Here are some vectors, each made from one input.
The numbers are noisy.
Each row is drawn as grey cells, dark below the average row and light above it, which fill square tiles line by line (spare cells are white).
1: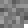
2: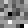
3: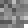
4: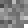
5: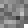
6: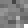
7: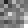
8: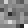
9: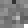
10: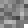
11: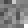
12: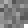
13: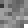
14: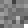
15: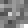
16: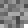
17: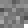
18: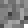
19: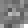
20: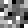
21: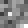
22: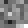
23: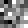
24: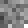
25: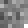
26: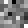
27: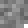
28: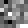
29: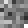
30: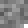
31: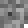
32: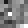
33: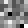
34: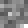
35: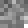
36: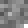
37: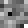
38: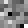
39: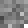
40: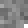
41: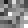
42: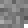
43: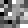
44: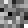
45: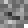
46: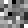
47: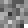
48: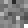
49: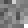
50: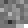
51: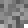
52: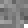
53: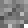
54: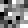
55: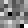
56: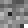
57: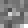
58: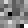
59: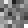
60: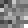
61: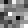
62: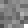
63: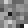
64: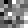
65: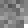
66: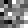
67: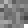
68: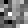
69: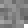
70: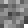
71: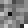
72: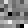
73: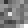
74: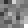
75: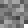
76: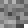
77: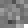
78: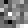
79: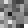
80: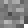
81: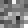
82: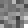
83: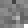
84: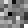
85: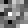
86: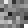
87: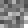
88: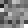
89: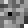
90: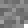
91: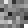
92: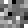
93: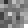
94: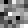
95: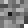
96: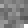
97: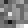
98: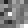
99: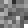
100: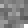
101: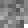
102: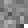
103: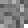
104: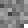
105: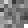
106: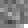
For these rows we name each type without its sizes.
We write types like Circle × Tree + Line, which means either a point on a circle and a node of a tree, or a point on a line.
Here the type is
(Circle + Unit) × Line.
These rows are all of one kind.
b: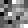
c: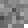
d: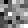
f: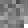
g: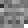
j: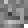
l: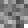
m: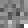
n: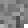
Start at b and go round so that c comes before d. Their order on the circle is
b, g, n, f, l, m, c, d, j.
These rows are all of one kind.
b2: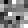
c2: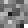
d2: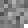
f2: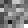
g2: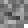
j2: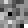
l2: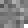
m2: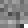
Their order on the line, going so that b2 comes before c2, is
g2, b2, d2, m2, j2, l2, c2, f2.
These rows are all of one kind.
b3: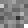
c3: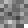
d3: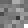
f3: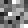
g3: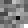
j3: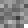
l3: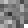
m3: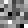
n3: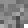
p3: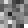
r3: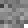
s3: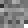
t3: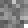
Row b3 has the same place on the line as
f3, g3, l3 and n3.
